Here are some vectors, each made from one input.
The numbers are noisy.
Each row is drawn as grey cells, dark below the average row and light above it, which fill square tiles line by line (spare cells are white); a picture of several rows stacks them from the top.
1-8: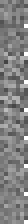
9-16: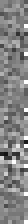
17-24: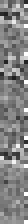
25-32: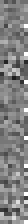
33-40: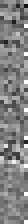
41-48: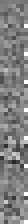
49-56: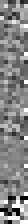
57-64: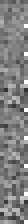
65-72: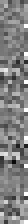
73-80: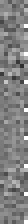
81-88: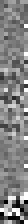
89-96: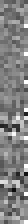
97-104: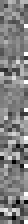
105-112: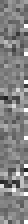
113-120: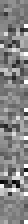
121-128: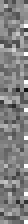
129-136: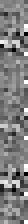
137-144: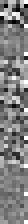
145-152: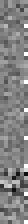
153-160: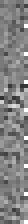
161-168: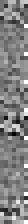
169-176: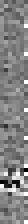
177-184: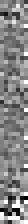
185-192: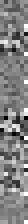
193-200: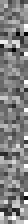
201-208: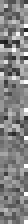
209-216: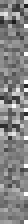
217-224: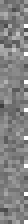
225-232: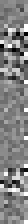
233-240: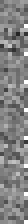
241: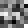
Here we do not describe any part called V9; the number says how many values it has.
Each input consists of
a value of V9, together with either a point on a 5-point line, or a point on a 10-point line.
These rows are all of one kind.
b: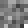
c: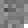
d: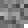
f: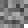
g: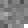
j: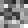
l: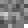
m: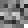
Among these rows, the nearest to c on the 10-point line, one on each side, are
j and l.
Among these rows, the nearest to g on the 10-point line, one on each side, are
d and l.
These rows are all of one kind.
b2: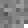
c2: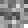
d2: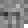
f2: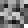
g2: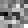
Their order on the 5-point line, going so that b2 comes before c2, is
f2, b2, d2, g2, c2.
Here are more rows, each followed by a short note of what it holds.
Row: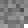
a point on a 10-point line and a value of V9
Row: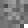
a point on a 5-point line and a value of V9
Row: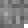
a point on a 10-point line and a value of V9
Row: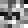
a point on a 5-point line and a value of V9
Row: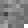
a point on a 5-point line and a value of V9
